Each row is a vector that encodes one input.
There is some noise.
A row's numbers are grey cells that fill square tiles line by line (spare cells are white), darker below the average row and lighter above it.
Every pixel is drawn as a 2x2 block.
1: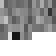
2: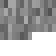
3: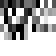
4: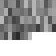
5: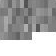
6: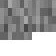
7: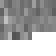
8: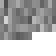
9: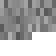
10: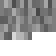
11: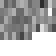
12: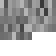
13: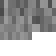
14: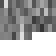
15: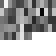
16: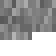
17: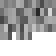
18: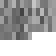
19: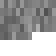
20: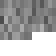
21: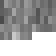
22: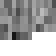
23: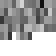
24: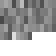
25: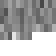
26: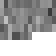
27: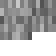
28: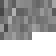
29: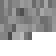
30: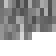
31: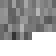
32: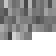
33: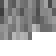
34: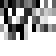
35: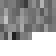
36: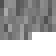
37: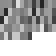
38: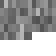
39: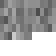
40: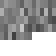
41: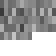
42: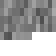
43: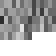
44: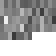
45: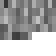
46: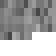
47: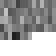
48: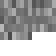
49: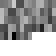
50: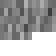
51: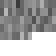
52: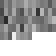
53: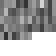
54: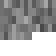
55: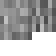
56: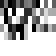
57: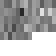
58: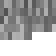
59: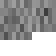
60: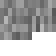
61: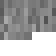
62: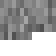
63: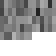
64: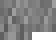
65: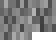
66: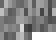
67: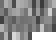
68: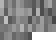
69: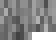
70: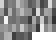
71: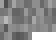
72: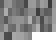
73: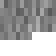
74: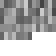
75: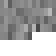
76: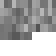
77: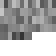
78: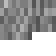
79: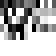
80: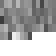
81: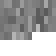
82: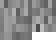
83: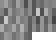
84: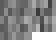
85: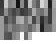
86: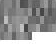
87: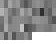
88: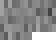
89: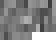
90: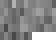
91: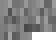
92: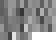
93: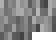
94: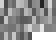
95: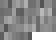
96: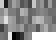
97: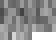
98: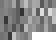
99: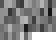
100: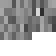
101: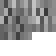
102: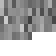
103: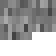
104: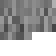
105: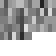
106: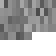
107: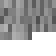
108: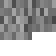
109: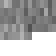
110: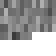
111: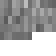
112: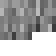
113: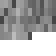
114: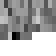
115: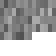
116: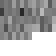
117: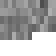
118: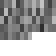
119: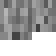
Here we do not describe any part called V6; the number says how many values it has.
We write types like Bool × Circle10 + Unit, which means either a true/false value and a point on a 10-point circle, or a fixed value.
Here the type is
Bool × Bool × Bool × Bool × Tree11 × V6 + Unit.
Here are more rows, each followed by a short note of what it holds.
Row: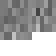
a node of an 11-node tree, four true/false values and a value of V6
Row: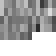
a node of an 11-node tree, four true/false values and a value of V6
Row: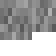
a node of an 11-node tree, four true/false values and a value of V6
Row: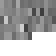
a node of an 11-node tree, four true/false values and a value of V6
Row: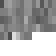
a node of an 11-node tree, four true/false values and a value of V6
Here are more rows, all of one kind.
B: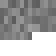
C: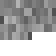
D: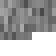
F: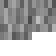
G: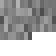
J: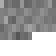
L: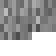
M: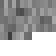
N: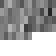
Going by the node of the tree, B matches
D, F and J.
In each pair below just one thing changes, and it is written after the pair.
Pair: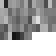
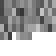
the node of the tree
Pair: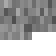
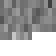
the value of V6
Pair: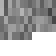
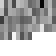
the node of the tree
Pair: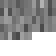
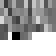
the value of V6
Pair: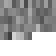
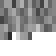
one of the four true/false values
